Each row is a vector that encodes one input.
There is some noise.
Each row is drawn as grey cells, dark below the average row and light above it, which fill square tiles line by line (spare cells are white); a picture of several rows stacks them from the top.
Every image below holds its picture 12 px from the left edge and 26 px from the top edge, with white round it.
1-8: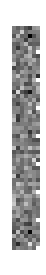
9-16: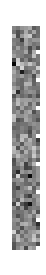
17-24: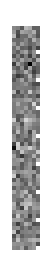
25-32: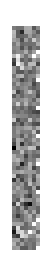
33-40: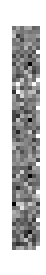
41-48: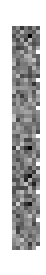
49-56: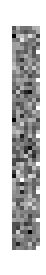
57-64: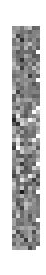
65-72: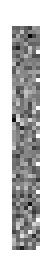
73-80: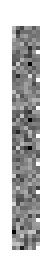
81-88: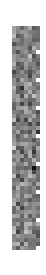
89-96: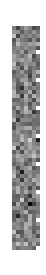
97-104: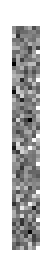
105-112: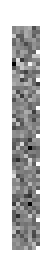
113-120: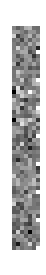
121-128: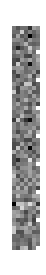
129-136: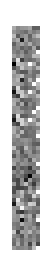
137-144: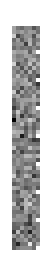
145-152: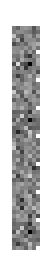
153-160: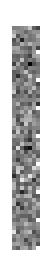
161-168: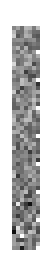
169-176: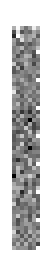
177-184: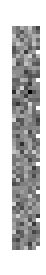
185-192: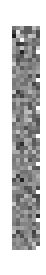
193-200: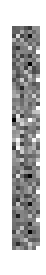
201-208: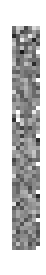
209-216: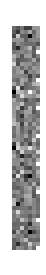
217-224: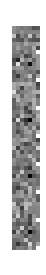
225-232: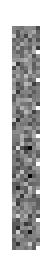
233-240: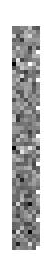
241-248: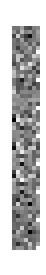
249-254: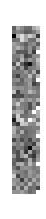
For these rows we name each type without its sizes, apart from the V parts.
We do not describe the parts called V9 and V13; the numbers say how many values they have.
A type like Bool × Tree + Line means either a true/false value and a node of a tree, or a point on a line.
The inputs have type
Label + Line + V9 × V13.
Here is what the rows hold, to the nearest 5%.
About 20% of them hold a label. About 25% of them hold a point on a line. The rest hold a value of V9 and a value of V13.
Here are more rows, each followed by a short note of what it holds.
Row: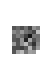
a point on a line
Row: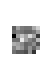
a label
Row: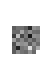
a point on a line
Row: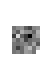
a point on a line
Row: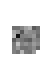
a value of V9 and a value of V13
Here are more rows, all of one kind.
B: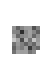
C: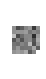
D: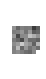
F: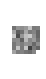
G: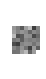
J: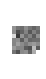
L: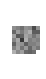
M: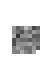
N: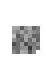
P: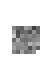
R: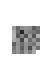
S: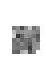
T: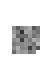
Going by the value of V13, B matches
R and T.
